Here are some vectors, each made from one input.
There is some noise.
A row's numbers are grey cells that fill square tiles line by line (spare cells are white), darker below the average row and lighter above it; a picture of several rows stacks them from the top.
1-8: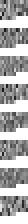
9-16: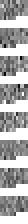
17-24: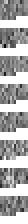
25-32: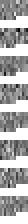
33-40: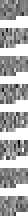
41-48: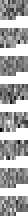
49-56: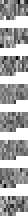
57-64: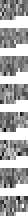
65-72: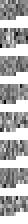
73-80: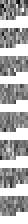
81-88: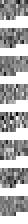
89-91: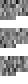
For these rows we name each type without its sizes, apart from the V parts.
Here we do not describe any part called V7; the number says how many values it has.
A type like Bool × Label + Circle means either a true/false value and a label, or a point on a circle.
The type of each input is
Bool × V7 + Tree.
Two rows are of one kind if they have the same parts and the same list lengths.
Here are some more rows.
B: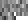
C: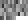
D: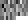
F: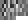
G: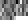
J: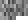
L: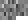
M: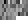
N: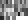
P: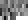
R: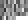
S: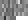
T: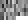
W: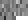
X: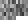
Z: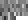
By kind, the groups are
B, J, L, P, S, W, X, Z
C, D, F, G, M, N, R, T

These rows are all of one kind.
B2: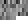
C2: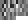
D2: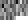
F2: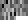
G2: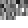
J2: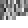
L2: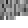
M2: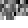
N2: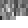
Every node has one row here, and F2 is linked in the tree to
L2 and N2.
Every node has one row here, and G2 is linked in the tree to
J2 and M2.
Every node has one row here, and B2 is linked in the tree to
C2 and D2.
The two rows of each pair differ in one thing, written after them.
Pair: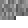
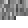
the value of V7
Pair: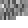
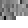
the value of V7
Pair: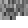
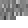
the true/false value
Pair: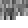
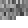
the true/false value
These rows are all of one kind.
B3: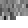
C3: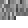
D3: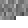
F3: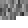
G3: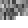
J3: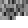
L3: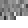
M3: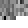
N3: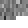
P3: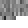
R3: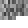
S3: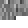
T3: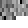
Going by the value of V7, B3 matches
C3, D3 and S3.
